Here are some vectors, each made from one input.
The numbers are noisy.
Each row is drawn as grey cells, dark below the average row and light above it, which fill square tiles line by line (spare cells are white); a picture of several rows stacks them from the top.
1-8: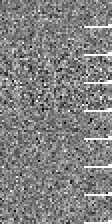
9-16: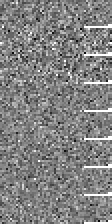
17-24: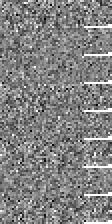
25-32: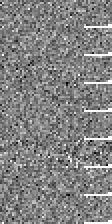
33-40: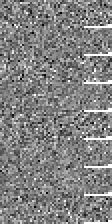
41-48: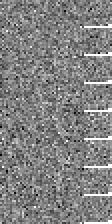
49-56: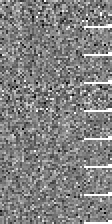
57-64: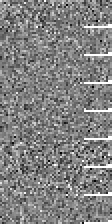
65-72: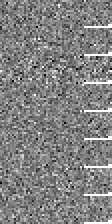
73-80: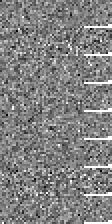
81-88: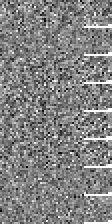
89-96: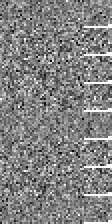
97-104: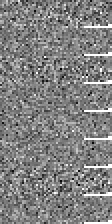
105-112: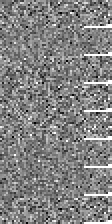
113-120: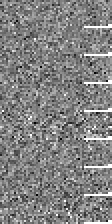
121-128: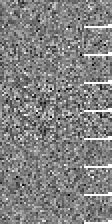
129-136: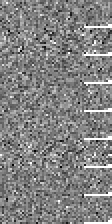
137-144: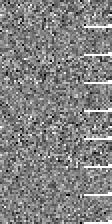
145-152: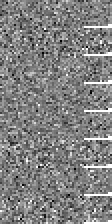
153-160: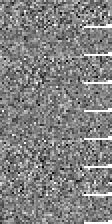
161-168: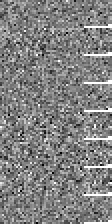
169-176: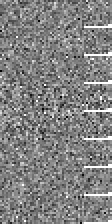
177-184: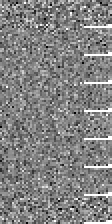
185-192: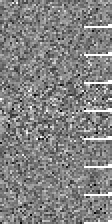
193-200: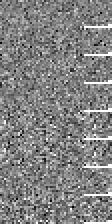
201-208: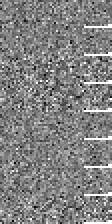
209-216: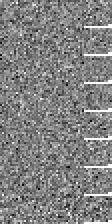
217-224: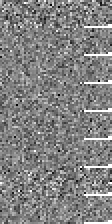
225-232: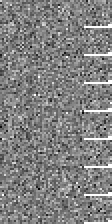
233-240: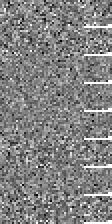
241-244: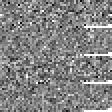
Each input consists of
either a point on a 5-point line, or three true/false values, or a list of up to three points on a 9-point line.
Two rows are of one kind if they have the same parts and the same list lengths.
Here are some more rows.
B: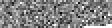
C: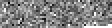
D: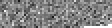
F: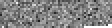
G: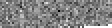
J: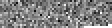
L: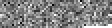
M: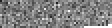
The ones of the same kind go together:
B
C, L
D, M
F
G
J

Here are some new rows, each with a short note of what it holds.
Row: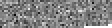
a list of three items
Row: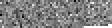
a list of one item
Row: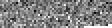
the empty list
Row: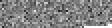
a list of two items
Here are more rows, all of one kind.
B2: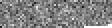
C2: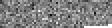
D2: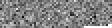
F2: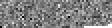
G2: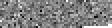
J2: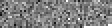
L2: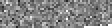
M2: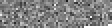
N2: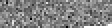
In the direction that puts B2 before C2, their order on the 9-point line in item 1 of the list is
D2, L2, M2, B2, C2, N2, F2, G2, J2.
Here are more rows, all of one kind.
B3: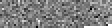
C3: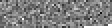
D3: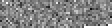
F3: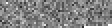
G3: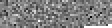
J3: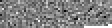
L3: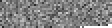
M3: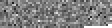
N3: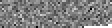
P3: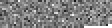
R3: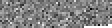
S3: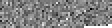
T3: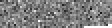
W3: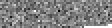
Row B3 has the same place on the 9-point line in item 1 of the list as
G3, M3, P3 and T3.
